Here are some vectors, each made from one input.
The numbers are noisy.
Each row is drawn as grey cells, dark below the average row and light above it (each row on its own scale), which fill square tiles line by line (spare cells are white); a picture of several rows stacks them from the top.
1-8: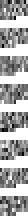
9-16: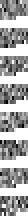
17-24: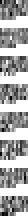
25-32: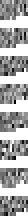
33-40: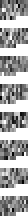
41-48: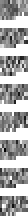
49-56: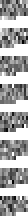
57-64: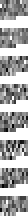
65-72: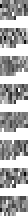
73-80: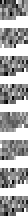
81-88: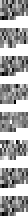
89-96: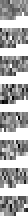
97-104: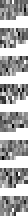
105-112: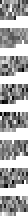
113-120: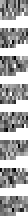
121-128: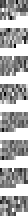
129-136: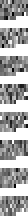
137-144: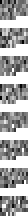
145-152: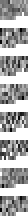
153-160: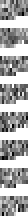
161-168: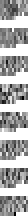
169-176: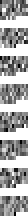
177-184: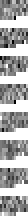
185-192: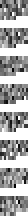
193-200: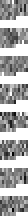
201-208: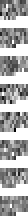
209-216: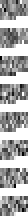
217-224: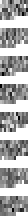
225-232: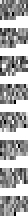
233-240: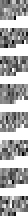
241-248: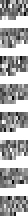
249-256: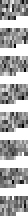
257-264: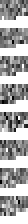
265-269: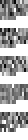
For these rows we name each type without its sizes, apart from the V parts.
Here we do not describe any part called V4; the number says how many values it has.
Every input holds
either two labels, or two values of V4.
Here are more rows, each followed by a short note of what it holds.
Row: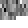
two labels
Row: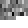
two values of V4
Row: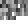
two labels
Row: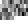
two values of V4
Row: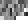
two labels
